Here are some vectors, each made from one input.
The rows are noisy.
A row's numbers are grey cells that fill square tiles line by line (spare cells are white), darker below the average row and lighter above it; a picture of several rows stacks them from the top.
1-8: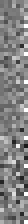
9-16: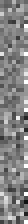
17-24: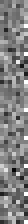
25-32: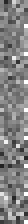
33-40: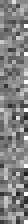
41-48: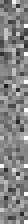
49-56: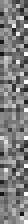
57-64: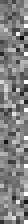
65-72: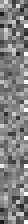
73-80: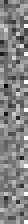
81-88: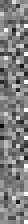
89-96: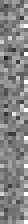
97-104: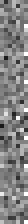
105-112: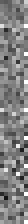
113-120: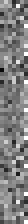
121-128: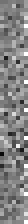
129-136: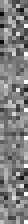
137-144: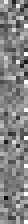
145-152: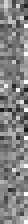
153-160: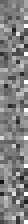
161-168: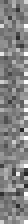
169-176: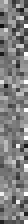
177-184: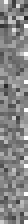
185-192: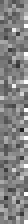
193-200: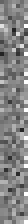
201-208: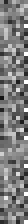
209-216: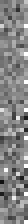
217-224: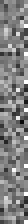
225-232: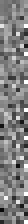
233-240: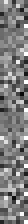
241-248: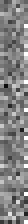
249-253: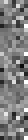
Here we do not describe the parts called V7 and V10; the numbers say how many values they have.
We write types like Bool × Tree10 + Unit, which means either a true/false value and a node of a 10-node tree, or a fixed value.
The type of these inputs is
(Line6 + V10) × V7 + Line9 × Tree9.
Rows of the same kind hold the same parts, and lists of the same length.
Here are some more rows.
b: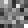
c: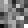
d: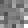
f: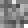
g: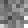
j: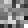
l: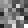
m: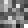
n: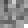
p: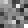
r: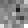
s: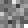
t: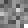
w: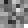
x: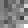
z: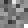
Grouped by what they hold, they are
b, c, j, l, m, p
d, g, n, r, x
f, s, t, w, z

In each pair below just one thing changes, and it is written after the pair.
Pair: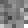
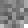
the value of V10
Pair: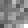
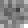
the value of V10
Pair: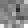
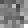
the value of V10
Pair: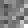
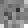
the value of V10
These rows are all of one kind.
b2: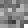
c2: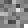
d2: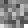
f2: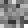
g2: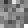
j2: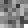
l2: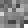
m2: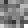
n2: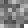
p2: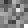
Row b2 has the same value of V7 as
c2, l2 and p2.
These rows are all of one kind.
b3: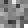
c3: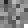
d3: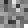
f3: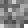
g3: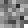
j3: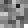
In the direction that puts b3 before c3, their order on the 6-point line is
f3, g3, b3, j3, d3, c3.
